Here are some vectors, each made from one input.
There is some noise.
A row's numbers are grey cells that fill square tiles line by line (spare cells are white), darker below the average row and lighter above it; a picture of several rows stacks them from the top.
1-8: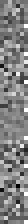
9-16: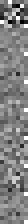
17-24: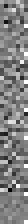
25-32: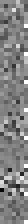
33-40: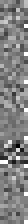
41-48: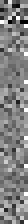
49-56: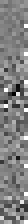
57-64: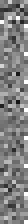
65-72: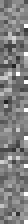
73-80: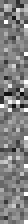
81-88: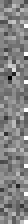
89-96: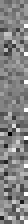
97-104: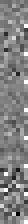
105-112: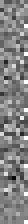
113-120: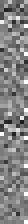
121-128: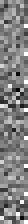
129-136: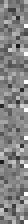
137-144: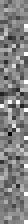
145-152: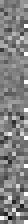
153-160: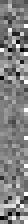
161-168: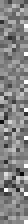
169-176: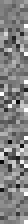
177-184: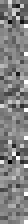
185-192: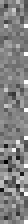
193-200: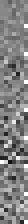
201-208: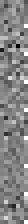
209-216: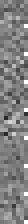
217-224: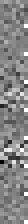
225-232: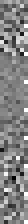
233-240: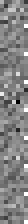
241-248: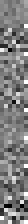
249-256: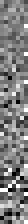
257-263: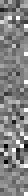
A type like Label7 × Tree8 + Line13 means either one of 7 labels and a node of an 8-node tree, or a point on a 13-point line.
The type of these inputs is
(Label6 + Line7) × Line7 × Line7 + Line5.
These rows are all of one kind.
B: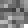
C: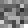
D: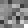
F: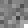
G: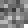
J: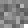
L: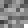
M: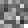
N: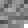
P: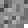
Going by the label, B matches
C, F, G and N.
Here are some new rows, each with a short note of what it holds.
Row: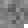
a point on each of three 7-point lines
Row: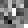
a point on a 5-point line
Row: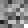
one of 6 labels and a point on each of two 7-point lines
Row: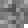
a point on each of three 7-point lines
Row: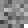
a point on each of three 7-point lines
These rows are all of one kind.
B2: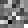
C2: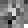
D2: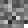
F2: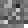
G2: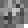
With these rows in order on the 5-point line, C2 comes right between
B2 and D2.
